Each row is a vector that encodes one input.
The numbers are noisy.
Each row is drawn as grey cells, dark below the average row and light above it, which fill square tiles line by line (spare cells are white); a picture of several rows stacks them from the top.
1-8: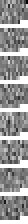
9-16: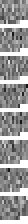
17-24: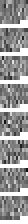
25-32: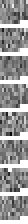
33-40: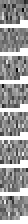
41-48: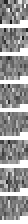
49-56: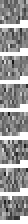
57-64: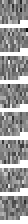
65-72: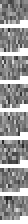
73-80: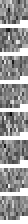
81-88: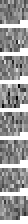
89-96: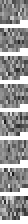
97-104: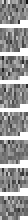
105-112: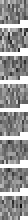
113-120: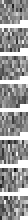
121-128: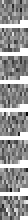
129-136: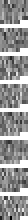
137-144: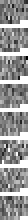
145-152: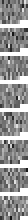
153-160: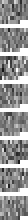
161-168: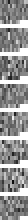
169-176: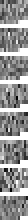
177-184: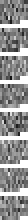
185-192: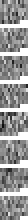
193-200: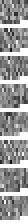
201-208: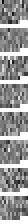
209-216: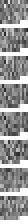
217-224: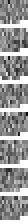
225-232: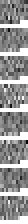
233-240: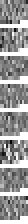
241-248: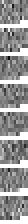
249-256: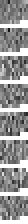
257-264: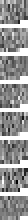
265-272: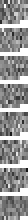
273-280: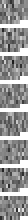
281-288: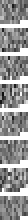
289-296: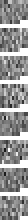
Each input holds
a node of a 7-node tree, together with either a point on an 8-point circle, or one of 9 labels.
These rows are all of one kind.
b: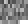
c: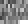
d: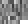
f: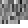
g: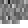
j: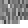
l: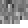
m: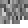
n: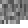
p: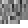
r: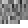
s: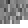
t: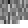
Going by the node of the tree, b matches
c, g, j and t.
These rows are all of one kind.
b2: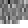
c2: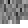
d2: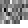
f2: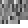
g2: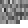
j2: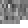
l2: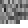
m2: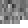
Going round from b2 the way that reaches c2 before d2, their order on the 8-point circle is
b2, c2, f2, l2, g2, j2, m2, d2.
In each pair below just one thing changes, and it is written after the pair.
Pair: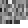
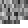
the node of the tree
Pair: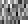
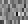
the node of the tree
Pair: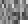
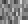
the label
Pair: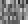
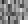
the label
